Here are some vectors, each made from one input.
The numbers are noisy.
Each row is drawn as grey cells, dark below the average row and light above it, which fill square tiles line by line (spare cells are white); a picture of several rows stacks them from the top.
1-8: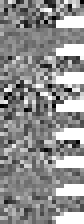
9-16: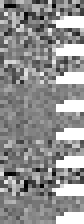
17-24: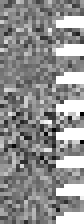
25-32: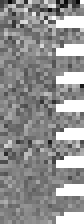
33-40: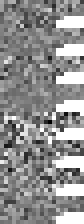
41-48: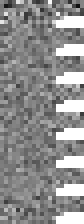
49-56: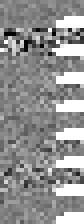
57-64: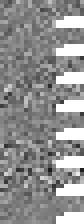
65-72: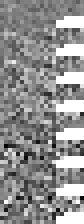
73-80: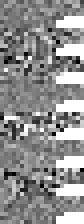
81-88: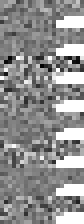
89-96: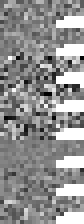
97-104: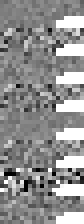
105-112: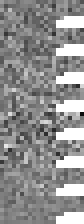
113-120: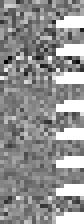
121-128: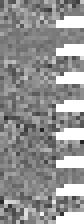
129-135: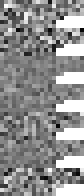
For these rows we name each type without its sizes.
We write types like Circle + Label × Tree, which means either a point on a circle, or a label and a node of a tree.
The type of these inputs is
List(Bool × Line).
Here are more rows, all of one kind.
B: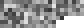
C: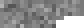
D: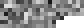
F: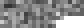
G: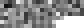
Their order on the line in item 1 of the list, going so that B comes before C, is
G, F, D, B, C.
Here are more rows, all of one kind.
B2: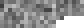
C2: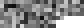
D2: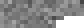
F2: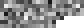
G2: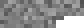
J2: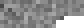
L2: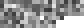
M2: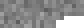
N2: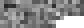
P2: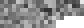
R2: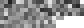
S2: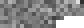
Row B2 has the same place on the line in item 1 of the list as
D2 and J2.
